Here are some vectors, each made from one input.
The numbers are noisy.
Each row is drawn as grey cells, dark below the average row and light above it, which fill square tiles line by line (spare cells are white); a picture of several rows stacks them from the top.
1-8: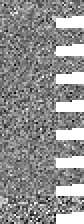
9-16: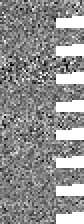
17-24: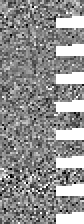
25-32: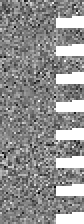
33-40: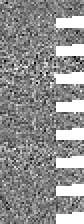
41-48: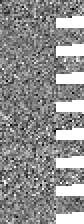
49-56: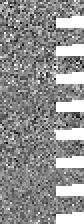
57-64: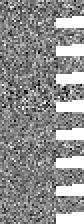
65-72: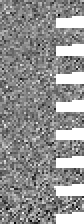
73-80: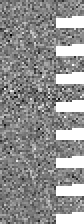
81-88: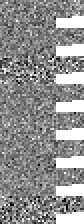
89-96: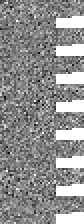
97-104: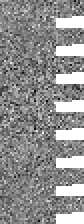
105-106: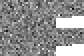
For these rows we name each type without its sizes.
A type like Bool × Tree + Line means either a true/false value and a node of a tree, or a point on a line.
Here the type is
List(Label × Line).
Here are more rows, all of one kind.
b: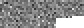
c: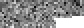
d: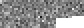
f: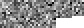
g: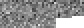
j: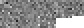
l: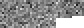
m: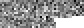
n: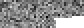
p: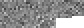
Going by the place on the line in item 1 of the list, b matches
j, m and n.
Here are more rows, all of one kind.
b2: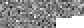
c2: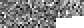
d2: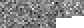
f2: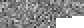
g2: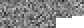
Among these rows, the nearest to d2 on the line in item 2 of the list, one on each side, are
f2 and g2.
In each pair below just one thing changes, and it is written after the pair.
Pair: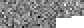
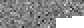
the place on the line in item 1 of the list
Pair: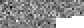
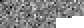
the place on the line in item 1 of the list
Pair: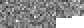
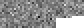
the label in item 1 of the list
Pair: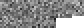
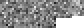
the label in item 1 of the list
